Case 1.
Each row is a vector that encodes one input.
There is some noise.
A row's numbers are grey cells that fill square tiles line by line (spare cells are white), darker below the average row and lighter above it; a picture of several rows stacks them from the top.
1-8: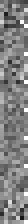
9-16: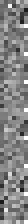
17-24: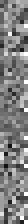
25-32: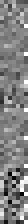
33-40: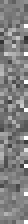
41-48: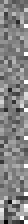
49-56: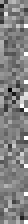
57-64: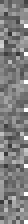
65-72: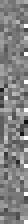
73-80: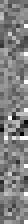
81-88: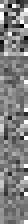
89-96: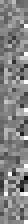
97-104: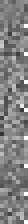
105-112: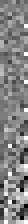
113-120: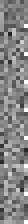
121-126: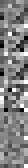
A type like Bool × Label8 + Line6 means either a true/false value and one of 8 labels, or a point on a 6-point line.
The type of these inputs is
Tree17.
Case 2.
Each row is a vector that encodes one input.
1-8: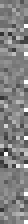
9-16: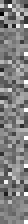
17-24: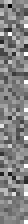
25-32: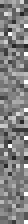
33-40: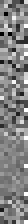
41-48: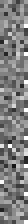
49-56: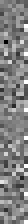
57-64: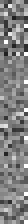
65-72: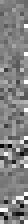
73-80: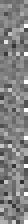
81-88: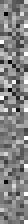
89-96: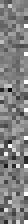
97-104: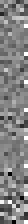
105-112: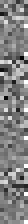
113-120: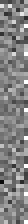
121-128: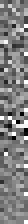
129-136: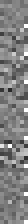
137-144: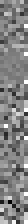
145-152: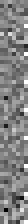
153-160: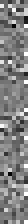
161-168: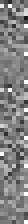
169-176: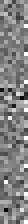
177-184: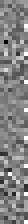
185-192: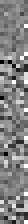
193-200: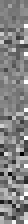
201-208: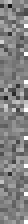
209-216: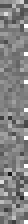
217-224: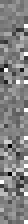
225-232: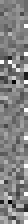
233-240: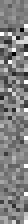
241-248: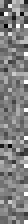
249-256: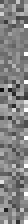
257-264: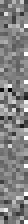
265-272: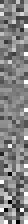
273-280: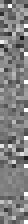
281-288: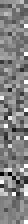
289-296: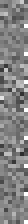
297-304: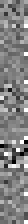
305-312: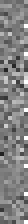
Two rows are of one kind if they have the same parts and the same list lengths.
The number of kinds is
2.
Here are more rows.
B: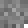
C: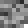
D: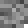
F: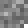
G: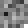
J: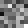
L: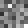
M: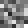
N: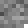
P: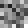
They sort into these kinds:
B, C, D, F, G, J, L, N, P
M

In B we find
a point on a 9-point circle.
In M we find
a fixed value.
